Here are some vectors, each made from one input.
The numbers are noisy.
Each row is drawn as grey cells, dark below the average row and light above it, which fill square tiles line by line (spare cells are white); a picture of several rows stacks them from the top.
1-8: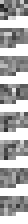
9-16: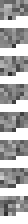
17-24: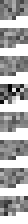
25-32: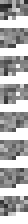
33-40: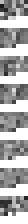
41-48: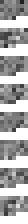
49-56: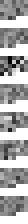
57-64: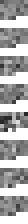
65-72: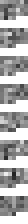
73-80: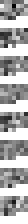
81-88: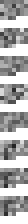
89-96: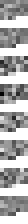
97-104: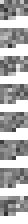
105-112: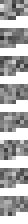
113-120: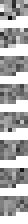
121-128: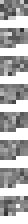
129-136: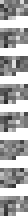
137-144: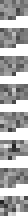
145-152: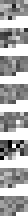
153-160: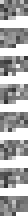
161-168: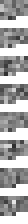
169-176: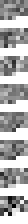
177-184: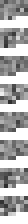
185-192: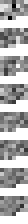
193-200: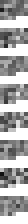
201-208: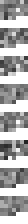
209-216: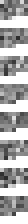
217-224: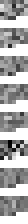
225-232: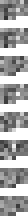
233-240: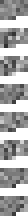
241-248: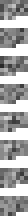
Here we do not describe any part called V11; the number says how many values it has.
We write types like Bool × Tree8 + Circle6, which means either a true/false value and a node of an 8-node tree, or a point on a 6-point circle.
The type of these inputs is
List2(Bool × V11).
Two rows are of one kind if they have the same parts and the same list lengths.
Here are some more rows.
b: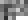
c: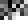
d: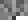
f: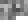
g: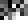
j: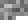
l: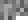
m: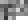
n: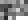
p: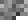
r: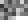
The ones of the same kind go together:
b, m, n, r
c, g
d, f, j, l, p

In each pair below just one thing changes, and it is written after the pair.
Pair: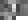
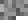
the value of V11 in item 2 of the list
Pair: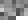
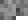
the value of V11 in item 1 of the list
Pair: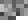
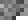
the true/false value in item 2 of the list
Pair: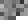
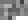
the true/false value in item 1 of the list
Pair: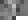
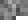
the value of V11 in item 2 of the list
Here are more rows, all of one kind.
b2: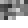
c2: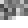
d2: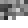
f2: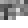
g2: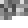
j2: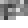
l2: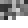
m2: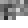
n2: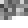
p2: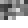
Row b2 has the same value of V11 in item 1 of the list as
g2, j2, n2 and p2.
